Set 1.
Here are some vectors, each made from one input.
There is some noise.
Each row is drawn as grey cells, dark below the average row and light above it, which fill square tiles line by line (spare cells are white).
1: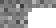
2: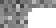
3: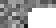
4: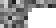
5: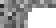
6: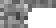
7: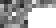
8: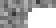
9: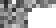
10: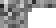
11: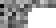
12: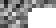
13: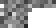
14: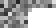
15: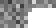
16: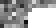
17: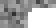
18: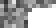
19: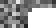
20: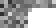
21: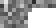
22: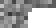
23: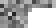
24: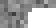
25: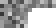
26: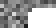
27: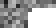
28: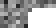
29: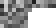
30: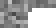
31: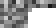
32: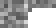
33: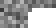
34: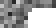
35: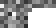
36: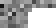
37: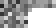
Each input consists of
a point on a 3-point line and a point on a 5-point line.
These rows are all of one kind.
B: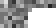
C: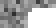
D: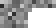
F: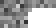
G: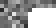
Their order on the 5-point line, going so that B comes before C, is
B, G, D, C, F.
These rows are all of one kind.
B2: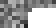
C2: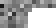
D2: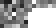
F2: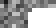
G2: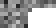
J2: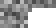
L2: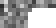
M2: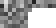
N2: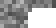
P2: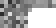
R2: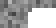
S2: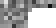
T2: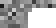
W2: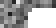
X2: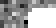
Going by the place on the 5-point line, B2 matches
J2, L2, M2 and N2.
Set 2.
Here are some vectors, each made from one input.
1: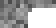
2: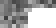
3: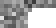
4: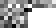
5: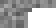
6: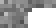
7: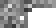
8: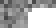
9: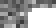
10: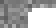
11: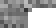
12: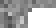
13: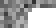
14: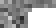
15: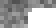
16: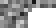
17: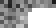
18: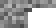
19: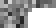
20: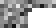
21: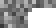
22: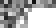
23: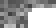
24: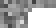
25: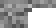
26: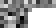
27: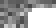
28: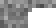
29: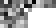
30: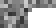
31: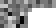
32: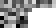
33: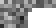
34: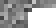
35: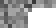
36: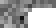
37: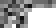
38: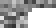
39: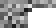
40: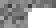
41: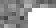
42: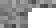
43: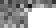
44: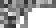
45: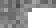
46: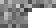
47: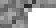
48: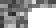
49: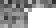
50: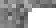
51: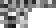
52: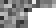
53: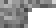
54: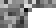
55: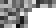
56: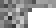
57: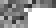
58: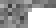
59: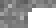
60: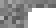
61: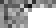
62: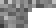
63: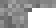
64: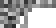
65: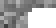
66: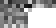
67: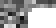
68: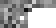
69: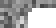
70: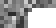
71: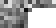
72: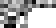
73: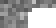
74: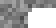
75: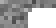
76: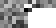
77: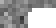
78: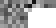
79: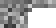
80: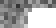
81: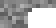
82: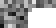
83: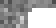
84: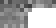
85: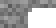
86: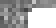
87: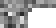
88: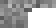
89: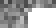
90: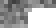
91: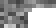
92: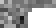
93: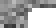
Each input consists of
a point on a 9-point line.
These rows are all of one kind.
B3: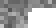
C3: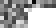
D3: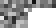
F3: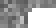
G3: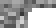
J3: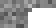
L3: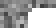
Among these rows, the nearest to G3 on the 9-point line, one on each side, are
C3 and D3.
